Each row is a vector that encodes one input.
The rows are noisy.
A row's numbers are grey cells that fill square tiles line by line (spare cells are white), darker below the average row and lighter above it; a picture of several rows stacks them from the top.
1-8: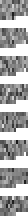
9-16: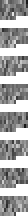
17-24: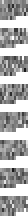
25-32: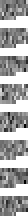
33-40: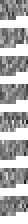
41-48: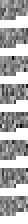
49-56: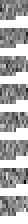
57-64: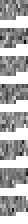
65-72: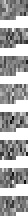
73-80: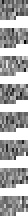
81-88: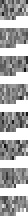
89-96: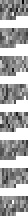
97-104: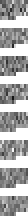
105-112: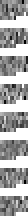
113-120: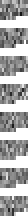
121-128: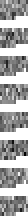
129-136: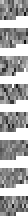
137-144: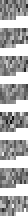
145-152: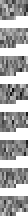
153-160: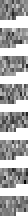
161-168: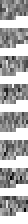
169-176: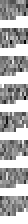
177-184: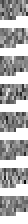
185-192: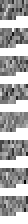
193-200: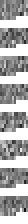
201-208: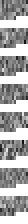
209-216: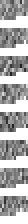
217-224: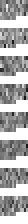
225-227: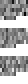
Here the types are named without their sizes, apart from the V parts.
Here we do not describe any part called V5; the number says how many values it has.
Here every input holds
a true/false value and a value of V5, together with either a label, or a point on a line.
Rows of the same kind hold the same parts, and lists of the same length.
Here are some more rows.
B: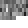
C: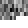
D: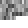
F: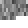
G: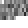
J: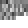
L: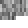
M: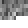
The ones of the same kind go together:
B, M
C, D, F, G, J, L

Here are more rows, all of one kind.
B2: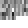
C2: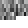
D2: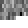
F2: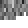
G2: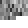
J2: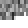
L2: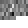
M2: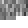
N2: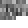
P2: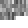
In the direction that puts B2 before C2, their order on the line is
M2, B2, J2, G2, D2, P2, C2, F2, N2, L2.
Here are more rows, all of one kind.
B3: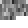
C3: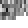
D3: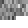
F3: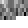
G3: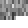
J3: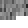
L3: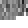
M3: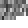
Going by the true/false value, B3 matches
F3 and J3.
